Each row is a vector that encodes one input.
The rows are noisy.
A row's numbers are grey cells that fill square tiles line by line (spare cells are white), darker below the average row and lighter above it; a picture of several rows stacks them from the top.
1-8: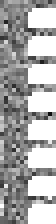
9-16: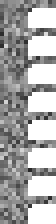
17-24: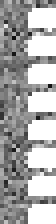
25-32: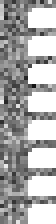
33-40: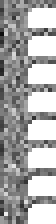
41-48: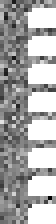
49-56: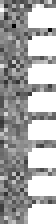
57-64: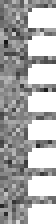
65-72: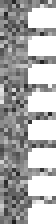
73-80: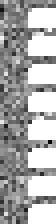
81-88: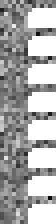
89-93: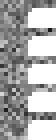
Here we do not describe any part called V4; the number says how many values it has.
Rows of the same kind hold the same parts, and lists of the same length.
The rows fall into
2 kinds.
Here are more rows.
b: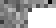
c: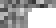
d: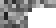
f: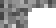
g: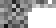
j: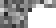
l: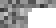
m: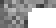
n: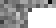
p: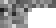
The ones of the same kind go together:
b, c, f, l, m, n, p
d, g, j

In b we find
three true/false values and a value of V4.
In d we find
a point on a 5-point line and a value of V4.
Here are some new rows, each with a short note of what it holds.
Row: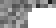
three true/false values and a value of V4
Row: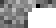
three true/false values and a value of V4
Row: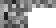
a point on a 5-point line and a value of V4
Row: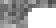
three true/false values and a value of V4
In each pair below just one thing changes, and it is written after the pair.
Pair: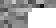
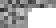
one of the three true/false values
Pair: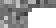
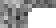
the value of V4
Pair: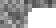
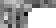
one of the three true/false values
